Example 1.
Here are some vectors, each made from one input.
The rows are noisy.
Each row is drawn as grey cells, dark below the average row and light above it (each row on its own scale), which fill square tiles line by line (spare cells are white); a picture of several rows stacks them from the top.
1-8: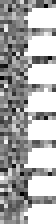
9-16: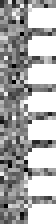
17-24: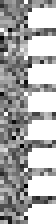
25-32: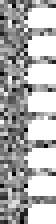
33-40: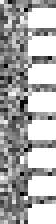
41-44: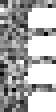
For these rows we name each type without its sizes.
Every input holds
a label.
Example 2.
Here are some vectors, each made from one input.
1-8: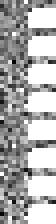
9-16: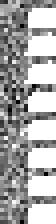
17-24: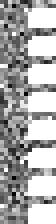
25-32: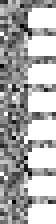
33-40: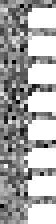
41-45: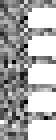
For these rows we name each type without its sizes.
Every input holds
a label.
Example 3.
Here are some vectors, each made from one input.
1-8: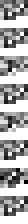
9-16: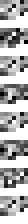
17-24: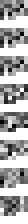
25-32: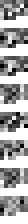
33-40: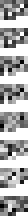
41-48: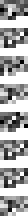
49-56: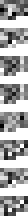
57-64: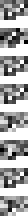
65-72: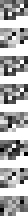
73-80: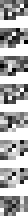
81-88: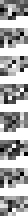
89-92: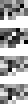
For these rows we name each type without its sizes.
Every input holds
three true/false values.
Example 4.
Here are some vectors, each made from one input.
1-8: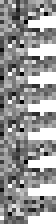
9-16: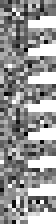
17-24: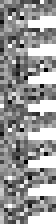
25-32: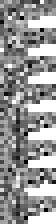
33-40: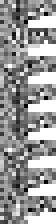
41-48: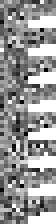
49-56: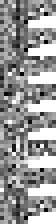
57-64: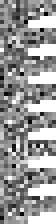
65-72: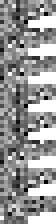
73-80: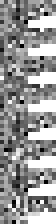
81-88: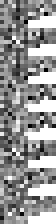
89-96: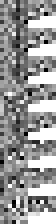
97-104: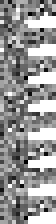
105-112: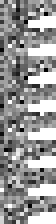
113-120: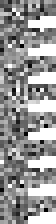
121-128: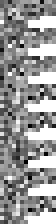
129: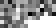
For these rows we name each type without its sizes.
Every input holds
three true/false values.
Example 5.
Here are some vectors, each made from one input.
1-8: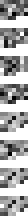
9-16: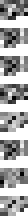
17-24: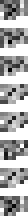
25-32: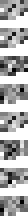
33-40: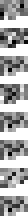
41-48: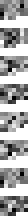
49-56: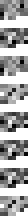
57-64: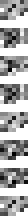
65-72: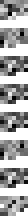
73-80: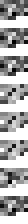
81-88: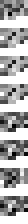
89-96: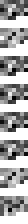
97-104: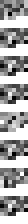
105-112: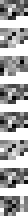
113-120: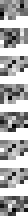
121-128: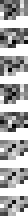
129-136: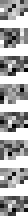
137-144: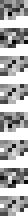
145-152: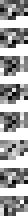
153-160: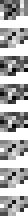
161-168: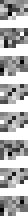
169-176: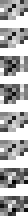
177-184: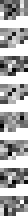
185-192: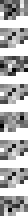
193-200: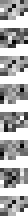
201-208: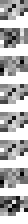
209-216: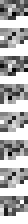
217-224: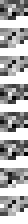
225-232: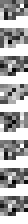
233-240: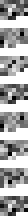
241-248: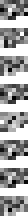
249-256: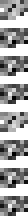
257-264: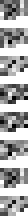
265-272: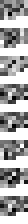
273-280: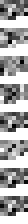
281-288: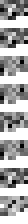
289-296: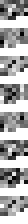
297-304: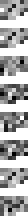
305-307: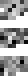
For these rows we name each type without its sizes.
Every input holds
three true/false values.
